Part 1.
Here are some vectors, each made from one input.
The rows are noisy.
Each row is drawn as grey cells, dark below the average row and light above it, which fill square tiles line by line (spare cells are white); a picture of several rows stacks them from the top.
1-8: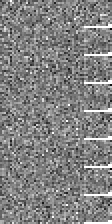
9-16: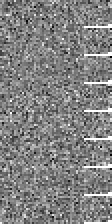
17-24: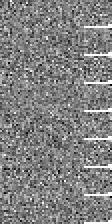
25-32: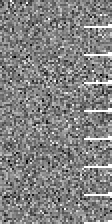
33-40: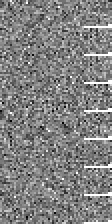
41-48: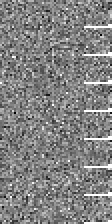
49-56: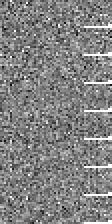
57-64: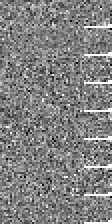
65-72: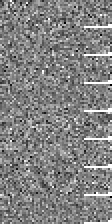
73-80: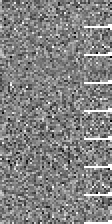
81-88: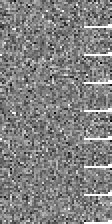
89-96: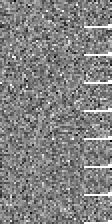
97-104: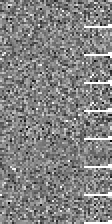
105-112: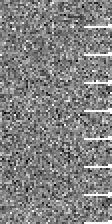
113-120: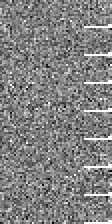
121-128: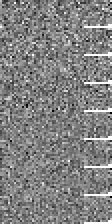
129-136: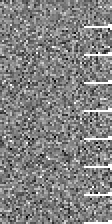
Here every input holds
two labels (each one of 10) and a point on a 9-point line.
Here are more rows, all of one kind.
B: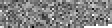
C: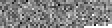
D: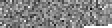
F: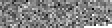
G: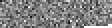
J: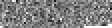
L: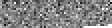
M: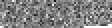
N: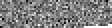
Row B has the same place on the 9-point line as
D, J and M.
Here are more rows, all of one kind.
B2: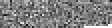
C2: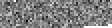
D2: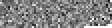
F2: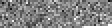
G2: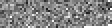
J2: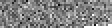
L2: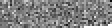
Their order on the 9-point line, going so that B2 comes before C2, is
B2, L2, C2, F2, J2, D2, G2.
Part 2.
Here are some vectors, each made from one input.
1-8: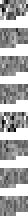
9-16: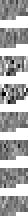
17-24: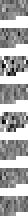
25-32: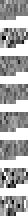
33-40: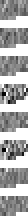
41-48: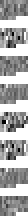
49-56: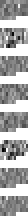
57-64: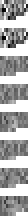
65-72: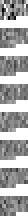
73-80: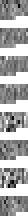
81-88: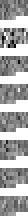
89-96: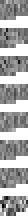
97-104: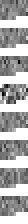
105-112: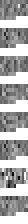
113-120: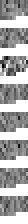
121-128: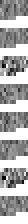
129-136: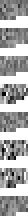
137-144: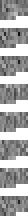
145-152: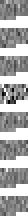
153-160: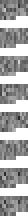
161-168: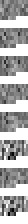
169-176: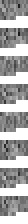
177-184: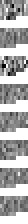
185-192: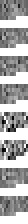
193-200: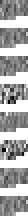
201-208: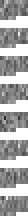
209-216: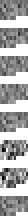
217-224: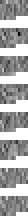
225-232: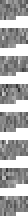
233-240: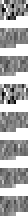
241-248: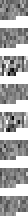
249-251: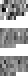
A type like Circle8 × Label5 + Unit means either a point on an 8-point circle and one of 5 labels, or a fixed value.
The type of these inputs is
Circle15 × (Tree16 + Unit) + Line9.
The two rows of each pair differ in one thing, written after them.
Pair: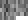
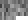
the node of the tree
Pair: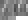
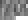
the place on the 15-point circle
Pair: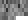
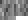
the place on the 15-point circle
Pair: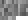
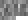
the place on the 15-point circle
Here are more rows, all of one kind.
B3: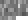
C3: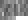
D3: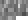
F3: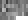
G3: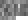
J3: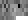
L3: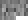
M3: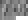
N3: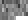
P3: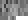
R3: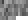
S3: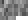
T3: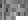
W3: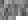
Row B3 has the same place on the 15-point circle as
D3, R3, S3 and W3.
